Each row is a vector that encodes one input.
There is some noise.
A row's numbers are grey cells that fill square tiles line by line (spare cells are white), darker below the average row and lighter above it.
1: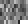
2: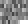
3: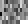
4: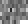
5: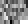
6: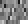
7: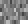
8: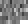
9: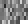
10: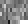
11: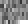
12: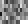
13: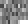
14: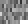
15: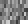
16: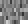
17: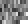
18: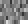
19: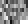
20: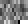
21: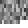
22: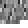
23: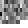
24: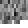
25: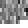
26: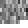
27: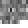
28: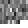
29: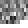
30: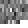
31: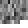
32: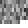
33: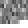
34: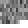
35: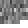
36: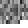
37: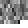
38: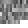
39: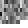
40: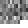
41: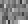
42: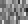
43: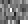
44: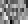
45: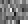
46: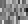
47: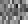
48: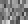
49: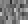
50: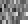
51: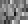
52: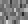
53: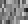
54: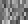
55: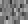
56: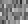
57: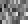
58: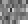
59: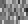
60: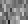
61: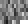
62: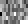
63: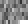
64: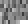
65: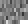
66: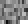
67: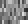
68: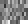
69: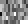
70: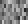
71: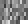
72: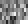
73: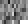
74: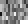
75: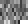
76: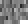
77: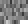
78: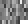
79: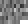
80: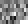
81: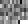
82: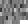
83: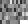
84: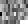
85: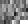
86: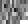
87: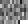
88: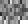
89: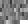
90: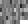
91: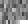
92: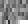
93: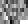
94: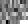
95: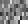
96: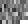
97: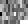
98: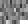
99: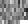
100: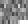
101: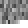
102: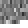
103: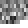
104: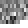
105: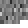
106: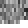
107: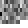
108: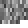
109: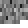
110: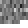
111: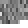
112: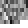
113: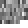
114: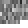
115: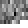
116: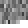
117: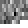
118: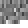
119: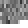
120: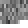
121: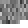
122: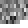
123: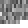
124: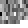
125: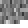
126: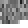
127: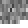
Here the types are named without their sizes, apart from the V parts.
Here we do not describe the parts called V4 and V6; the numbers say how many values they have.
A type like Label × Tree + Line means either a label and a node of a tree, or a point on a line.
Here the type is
Label × (Line + V6) + V4.
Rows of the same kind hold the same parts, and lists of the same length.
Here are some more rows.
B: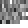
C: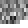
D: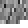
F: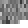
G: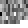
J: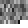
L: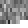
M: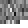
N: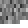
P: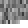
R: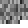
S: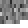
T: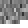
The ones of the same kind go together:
B, D, F, L, P, R
C, G
J, M, N, S, T

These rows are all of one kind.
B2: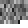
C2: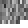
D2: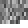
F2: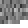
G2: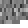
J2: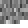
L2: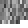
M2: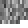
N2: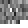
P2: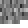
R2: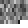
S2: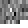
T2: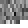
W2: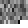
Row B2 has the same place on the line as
C2, G2, N2 and P2.
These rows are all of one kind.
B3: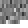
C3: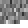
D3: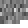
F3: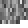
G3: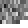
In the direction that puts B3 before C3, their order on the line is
B3, C3, G3, F3, D3.
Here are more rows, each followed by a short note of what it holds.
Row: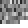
a label and a value of V6
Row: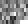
a value of V4
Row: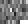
a label and a point on a line
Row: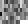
a value of V4
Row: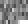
a label and a value of V6
